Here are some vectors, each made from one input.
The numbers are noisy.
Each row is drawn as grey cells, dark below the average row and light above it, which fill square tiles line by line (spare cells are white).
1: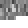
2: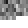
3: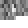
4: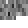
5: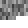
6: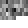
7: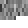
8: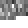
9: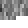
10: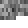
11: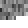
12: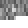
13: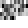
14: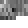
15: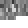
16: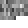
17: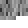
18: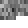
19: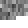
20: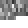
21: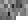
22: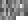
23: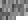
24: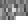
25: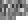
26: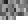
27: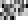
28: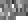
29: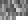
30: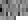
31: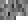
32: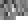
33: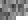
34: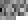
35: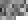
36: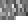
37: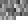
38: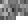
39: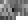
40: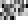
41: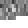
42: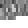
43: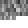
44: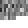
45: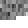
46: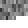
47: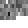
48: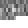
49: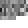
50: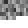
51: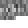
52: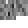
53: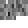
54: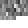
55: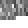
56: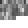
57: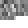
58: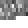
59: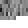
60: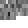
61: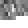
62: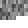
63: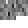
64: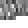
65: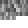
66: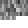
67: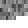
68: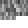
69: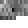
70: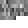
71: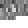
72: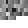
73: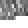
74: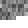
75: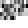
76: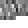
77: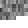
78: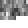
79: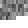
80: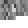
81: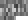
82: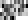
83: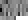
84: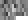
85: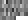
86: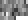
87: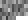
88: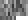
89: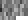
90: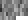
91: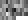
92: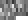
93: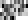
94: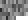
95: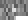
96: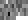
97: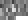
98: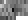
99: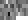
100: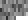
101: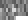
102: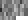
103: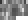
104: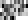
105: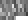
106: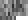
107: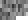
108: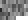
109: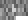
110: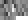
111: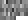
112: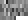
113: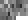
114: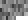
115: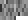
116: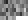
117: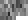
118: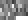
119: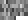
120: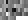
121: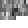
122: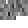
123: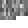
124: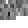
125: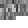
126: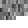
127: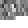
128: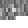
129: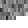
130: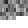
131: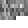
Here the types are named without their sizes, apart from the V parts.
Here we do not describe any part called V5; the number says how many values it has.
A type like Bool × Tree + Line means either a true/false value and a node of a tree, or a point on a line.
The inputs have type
(Bool × Bool × Bool + Tree) × V5 + Unit.
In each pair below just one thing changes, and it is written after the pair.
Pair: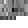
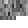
one of the three true/false values
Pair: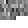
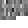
one of the three true/false values
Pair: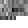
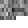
one of the three true/false values
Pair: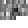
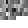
the value of V5
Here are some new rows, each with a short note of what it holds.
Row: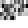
a fixed value
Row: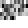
a fixed value
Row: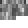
three true/false values and a value of V5
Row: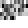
a fixed value
